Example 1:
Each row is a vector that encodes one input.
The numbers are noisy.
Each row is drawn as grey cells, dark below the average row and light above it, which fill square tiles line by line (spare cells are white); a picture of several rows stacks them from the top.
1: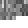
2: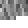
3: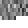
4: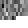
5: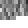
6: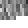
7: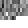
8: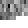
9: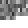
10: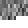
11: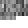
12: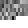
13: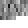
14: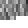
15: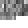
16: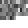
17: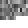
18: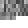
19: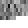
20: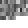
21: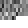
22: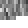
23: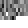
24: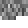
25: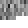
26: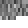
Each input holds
a point on a 6-point line.
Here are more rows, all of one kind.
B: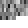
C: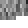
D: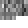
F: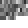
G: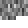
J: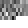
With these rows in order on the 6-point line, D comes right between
C and G.
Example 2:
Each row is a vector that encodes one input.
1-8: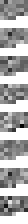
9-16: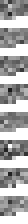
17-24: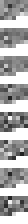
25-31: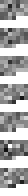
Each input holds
a node of a 7-node tree.
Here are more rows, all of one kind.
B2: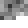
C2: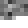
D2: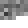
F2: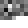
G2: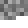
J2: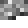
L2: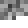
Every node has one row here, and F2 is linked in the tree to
C2.
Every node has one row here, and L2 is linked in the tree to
B2.
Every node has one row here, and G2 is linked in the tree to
D2 and J2.
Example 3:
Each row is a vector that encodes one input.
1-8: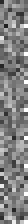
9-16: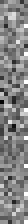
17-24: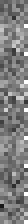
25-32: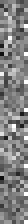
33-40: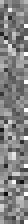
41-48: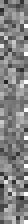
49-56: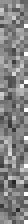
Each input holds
three true/false values.
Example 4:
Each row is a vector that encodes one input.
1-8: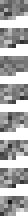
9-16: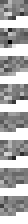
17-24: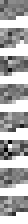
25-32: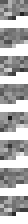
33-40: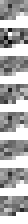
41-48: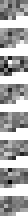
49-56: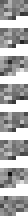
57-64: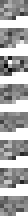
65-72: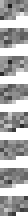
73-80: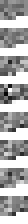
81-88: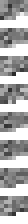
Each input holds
a node of a 7-node tree.
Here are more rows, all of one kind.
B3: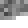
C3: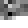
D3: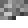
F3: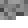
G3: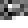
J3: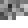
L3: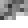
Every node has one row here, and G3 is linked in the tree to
C3.
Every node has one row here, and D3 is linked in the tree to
F3.
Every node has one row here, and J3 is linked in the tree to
L3.
